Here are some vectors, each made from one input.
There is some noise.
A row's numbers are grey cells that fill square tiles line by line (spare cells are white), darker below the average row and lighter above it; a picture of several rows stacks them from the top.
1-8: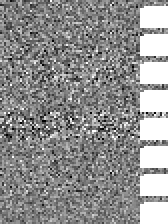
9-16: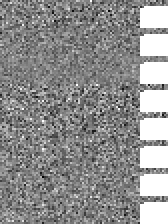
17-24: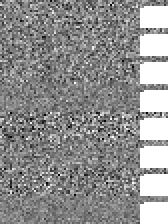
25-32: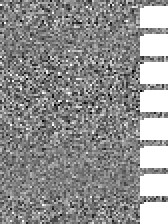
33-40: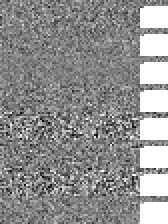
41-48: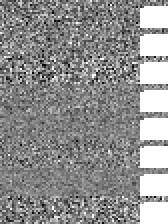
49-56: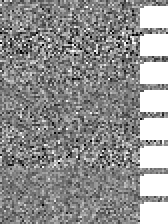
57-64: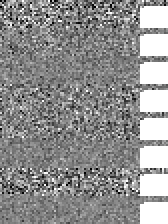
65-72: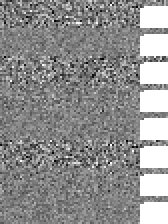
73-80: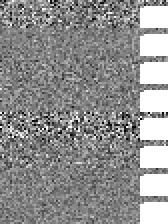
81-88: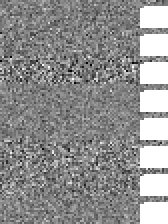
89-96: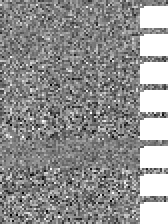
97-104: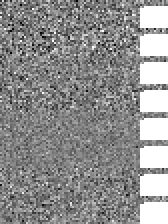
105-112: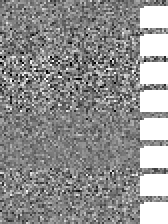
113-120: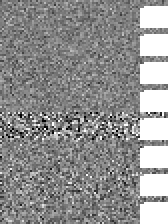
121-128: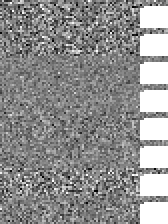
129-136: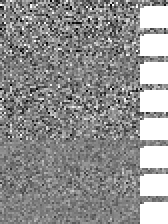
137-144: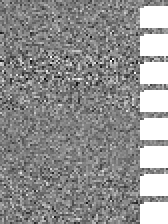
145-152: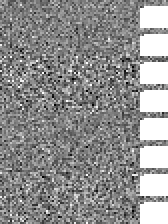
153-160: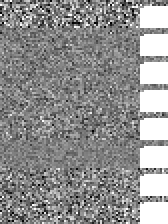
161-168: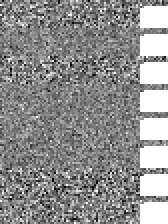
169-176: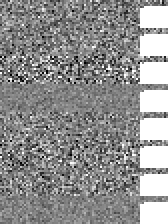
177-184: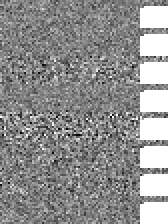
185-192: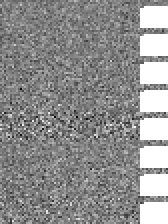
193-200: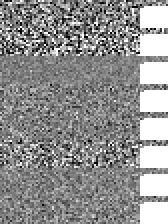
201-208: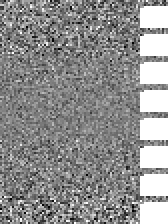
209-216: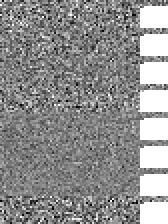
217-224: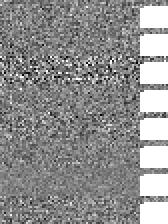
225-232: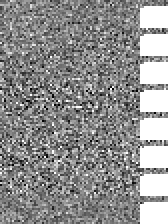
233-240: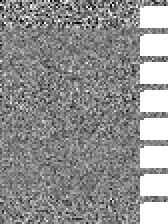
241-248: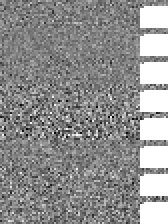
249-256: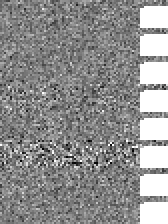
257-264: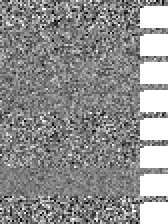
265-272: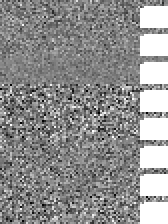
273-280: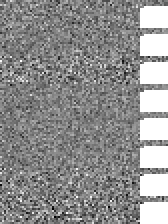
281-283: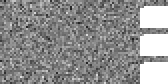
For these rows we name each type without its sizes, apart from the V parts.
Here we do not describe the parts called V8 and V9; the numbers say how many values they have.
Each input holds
a value of V8, together with either a point on a circle and a true/false value, or a value of V9.
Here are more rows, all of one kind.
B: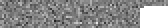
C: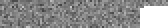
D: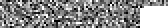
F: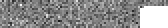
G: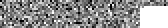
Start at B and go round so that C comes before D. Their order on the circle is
B, G, C, D, F.
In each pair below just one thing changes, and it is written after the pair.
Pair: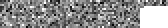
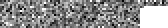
the true/false value
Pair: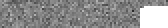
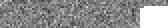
the true/false value
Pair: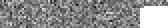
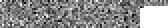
the true/false value
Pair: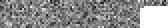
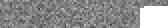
the value of V8
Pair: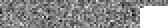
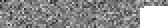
the place on the circle
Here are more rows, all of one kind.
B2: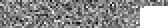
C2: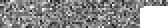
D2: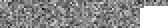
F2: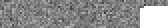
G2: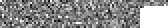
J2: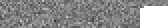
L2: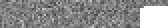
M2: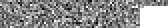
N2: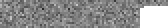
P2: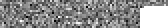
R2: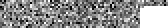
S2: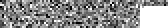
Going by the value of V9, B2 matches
F2, L2 and N2.
